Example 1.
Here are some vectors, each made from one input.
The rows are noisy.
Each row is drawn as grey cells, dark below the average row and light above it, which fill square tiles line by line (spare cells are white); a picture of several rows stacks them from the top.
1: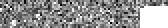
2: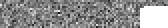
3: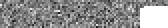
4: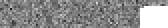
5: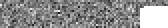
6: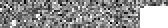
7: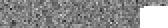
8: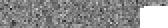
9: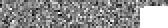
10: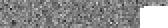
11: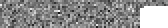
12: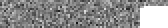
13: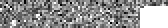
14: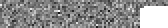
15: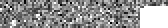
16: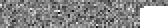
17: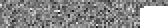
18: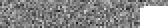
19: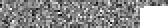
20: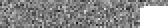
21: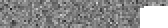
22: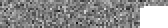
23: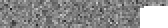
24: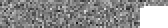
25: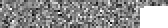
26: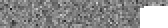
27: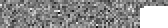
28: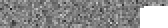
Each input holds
a point on a 5-point line.
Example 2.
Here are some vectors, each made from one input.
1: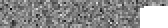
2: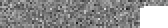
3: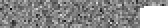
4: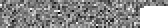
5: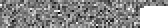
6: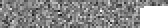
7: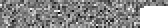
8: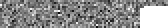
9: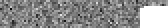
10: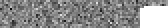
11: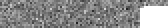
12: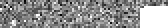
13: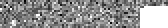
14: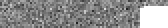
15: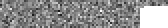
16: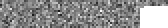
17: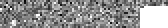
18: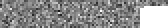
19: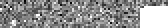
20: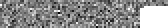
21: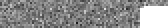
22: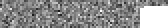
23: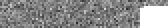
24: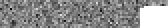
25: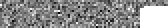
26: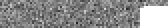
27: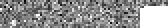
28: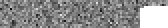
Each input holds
a point on a 5-point line.
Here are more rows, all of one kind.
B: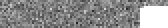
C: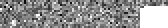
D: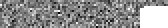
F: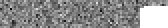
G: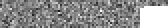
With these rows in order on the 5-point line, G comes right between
B and C.
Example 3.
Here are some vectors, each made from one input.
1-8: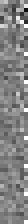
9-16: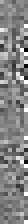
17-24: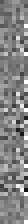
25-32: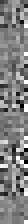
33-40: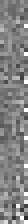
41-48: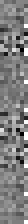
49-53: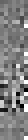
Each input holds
one of 4 labels.
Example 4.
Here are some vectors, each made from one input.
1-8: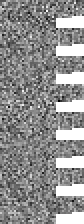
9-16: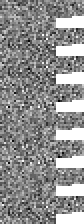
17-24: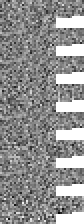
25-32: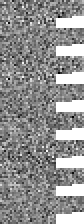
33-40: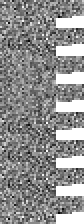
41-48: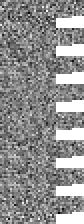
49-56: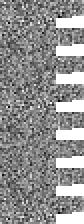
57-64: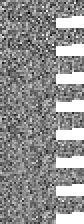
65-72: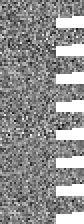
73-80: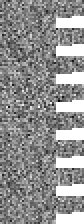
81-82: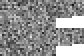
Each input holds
a point on a 6-point line.
